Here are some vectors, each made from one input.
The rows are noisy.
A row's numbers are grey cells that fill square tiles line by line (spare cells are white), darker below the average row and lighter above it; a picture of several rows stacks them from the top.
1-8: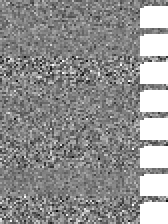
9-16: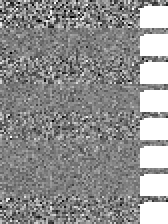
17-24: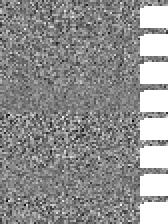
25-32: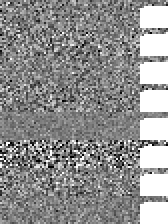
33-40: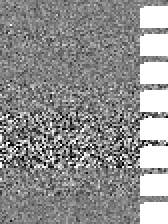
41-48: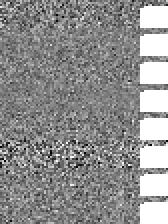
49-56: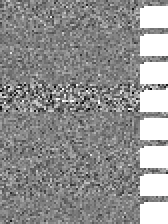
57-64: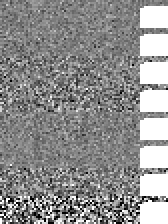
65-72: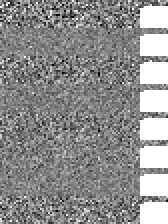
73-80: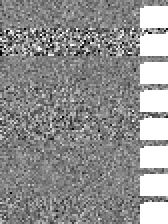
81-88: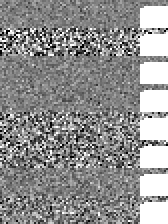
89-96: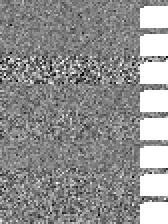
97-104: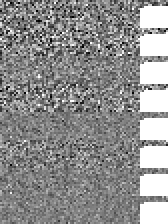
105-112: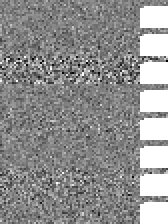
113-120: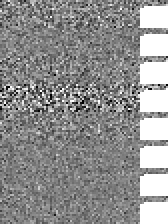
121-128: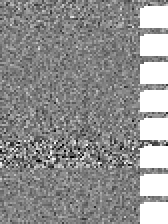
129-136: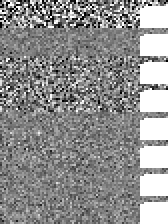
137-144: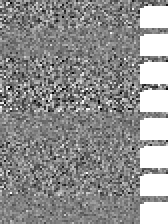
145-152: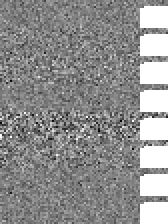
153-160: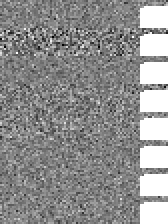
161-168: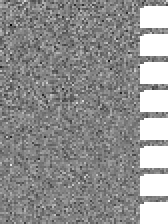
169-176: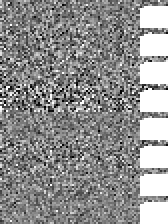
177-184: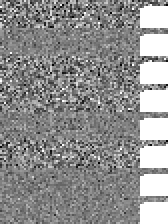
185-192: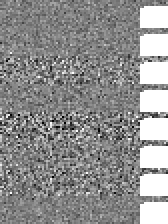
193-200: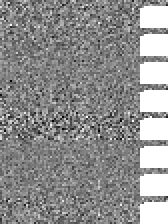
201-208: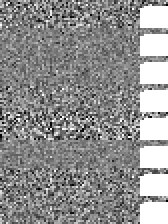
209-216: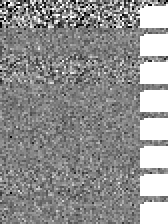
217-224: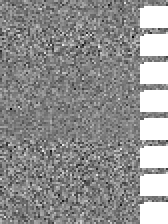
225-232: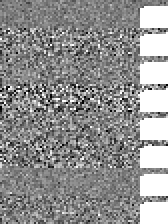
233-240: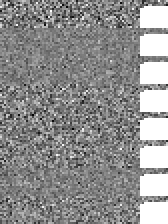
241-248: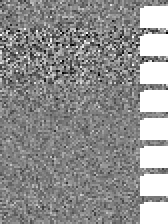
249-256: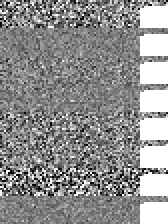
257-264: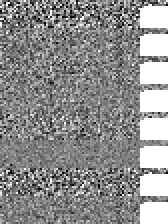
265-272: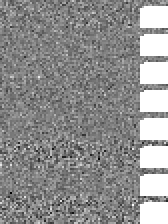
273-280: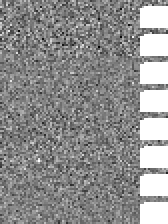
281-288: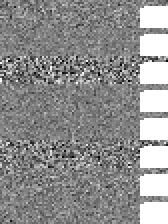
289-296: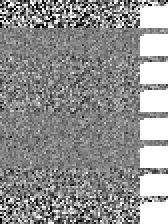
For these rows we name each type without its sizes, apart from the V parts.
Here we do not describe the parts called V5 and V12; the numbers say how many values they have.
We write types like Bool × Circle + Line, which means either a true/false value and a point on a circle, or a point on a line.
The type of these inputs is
List(Circle) × Tree + List(V5) × V12.
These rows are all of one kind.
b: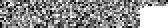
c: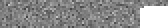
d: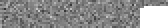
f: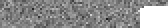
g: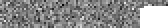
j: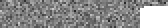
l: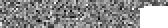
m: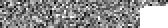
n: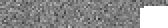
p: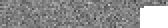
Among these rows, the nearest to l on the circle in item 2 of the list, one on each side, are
b and d.
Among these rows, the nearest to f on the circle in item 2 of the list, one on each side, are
g and p.
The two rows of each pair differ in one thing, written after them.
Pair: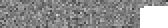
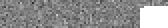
the value of V5 in item 2 of the list
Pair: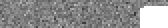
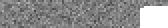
the value of V12
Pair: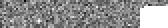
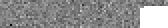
the value of V12
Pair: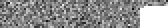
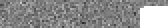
the value of V5 in item 1 of the list
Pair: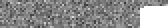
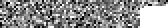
the value of V5 in item 1 of the list
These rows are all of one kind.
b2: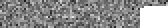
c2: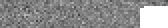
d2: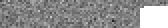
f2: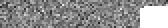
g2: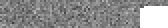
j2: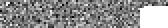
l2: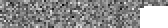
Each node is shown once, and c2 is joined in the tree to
f2 and g2.
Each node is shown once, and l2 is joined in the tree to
g2 and j2.
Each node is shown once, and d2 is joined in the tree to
b2.
